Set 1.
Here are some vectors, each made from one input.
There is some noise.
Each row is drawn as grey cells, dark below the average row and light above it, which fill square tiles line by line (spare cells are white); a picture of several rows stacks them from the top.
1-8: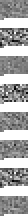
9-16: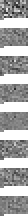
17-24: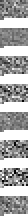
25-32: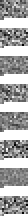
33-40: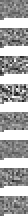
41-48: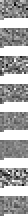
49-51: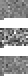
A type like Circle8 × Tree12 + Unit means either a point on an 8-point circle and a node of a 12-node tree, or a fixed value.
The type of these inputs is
Line5.
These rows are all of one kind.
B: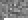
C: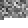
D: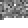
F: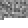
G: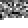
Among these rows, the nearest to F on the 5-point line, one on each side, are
D and G.
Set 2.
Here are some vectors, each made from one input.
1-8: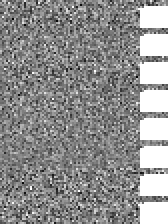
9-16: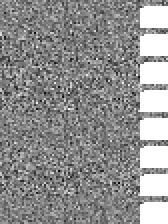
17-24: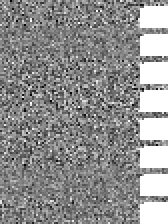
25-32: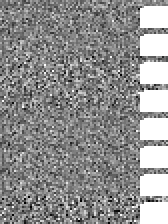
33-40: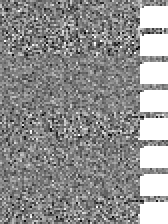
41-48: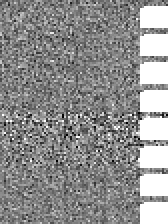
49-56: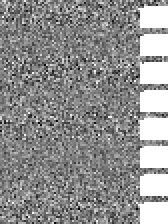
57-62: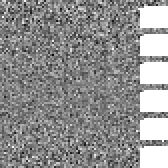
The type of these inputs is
Line6.
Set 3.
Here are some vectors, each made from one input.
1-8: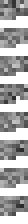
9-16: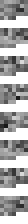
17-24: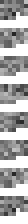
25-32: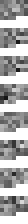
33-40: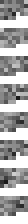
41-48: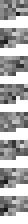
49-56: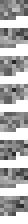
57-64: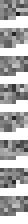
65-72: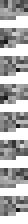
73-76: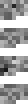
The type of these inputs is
Label9.
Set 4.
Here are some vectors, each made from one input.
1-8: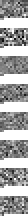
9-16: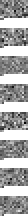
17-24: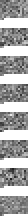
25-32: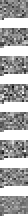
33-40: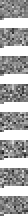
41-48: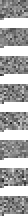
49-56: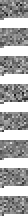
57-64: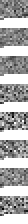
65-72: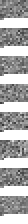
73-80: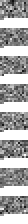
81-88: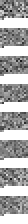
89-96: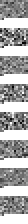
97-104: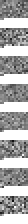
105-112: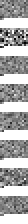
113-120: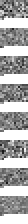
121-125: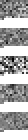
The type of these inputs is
Line16.
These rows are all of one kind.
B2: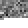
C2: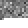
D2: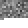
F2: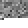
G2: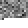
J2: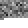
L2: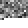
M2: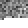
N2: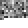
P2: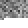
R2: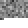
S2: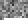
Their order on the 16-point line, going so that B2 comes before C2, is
J2, B2, D2, C2, N2, S2, R2, F2, L2, G2, P2, M2.
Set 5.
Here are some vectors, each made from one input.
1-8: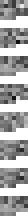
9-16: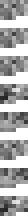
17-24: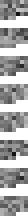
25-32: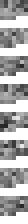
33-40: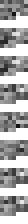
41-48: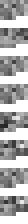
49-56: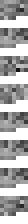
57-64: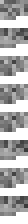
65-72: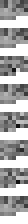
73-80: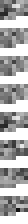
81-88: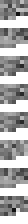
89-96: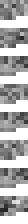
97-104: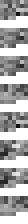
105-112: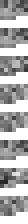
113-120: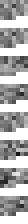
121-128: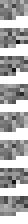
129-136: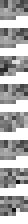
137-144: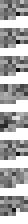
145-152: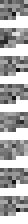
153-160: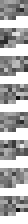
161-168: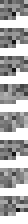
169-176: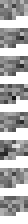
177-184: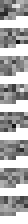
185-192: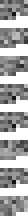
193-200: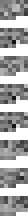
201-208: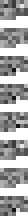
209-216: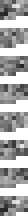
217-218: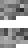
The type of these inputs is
Label9.
